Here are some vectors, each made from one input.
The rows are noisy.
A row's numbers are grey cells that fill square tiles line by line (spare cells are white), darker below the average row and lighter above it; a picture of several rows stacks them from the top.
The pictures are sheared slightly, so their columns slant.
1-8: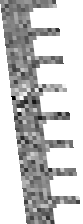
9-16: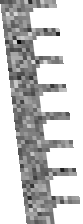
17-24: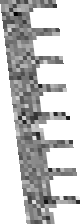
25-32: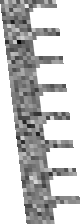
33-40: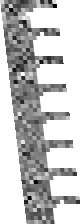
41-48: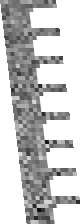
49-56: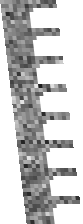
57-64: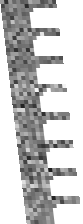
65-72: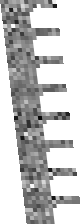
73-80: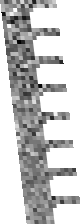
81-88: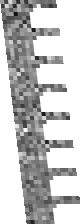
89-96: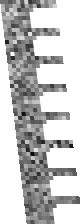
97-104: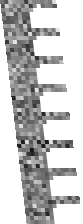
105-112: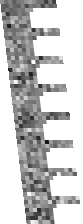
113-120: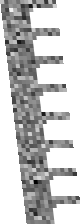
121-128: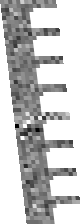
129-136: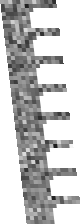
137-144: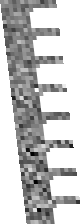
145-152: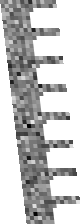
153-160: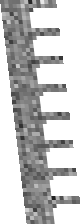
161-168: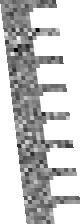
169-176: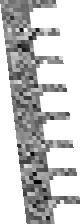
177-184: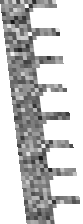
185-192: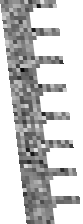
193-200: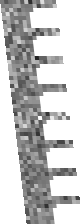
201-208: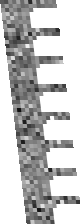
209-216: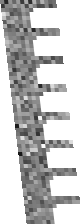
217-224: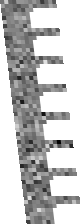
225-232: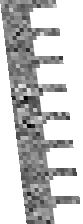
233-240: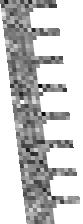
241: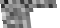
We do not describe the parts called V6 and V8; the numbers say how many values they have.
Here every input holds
either a point on a 5-point line and a value of V8, or a list of up to two items, each a point on a 9-point line and a value of V6.
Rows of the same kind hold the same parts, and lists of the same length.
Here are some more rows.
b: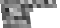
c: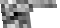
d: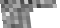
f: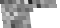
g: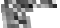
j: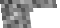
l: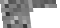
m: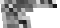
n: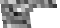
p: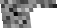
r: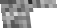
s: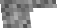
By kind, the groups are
b, j, l, s
c, n, p
d, f, r
g, m

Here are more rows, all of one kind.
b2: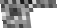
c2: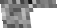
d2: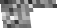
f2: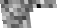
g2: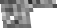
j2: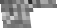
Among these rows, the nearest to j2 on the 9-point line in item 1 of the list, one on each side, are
d2 and g2.
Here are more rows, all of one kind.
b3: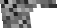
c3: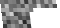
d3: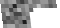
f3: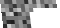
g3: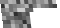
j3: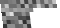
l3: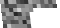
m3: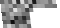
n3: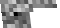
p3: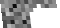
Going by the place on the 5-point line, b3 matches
d3, f3, l3 and p3.
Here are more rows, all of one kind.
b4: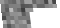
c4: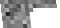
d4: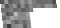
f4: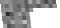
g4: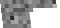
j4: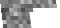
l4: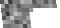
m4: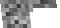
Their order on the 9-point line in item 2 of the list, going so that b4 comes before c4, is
g4, d4, j4, b4, l4, c4, m4, f4.
